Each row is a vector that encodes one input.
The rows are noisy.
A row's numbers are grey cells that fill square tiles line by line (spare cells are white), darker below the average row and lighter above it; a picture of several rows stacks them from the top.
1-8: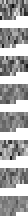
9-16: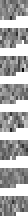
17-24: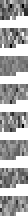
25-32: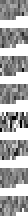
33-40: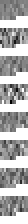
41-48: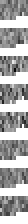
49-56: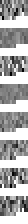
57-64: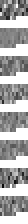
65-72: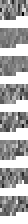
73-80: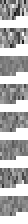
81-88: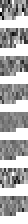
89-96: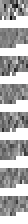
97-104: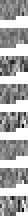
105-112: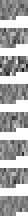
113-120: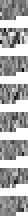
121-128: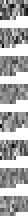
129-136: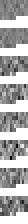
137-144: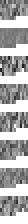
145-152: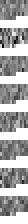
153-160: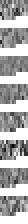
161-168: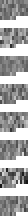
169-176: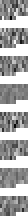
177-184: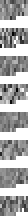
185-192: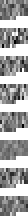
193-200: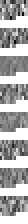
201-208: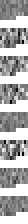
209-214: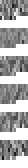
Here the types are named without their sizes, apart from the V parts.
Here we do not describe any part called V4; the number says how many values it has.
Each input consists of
a list of items, each a true/false value and a value of V4.
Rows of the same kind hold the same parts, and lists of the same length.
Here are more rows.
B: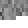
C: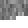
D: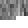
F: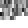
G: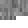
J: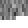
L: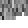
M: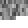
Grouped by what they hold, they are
B, L
C, D, J, M
F
G

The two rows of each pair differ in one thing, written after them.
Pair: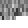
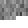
the value of V4 in item 1 of the list
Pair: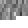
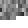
the true/false value in item 1 of the list
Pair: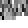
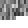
the value of V4 in item 1 of the list
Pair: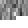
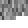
the true/false value in item 1 of the list
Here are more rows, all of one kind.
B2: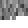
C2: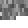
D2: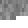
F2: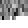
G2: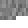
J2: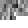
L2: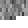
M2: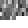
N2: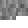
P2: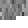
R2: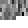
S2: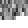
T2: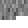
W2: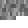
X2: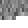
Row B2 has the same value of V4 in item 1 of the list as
F2, M2, P2 and S2.
